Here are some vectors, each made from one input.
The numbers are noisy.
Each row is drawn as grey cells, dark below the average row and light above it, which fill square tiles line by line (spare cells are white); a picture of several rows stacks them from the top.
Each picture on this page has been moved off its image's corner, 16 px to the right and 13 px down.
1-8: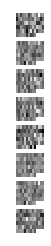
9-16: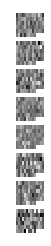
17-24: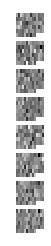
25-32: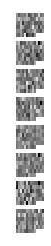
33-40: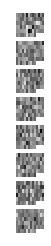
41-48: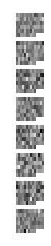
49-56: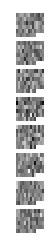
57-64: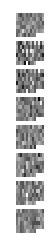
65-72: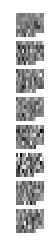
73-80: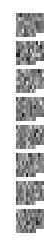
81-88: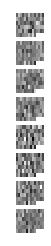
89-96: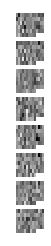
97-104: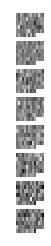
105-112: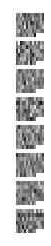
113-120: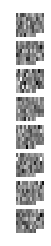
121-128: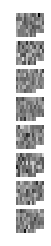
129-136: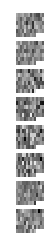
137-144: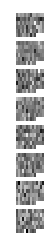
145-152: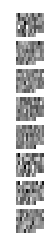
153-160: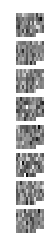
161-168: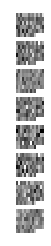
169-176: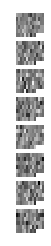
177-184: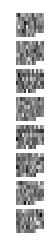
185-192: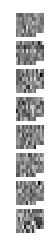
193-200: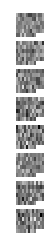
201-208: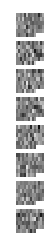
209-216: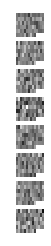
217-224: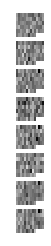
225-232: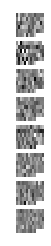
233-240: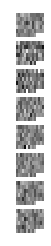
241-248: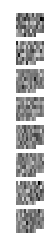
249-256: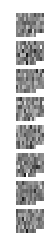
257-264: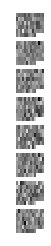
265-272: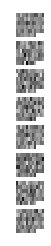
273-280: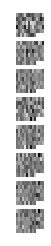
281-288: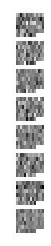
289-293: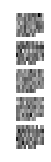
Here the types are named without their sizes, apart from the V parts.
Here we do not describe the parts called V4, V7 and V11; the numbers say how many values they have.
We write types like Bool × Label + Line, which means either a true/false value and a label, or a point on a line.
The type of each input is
(Bool × Bool × Bool × (Tree + Unit) × V11 + Line) × V4 × V7.
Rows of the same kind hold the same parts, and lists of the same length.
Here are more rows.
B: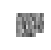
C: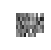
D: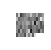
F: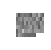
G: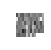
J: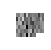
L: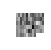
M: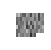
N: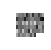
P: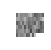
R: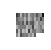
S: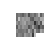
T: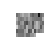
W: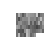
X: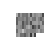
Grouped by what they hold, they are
B, J, L, R, T, W, X
C, N
D, F, G, M, P, S

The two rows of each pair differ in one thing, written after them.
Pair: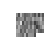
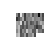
the value of V7
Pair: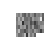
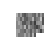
the value of V11
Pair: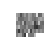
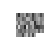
the value of V7
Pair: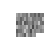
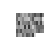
the node of the tree
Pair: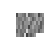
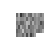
the value of V7
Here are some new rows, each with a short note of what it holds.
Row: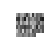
a point on a line, a value of V4 and a value of V7
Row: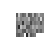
a node of a tree, three true/false values, a value of V4, a value of V7 and a value of V11
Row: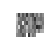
three true/false values, a value of V4, a value of V7 and a value of V11
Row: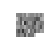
a node of a tree, three true/false values, a value of V4, a value of V7 and a value of V11
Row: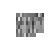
a node of a tree, three true/false values, a value of V4, a value of V7 and a value of V11
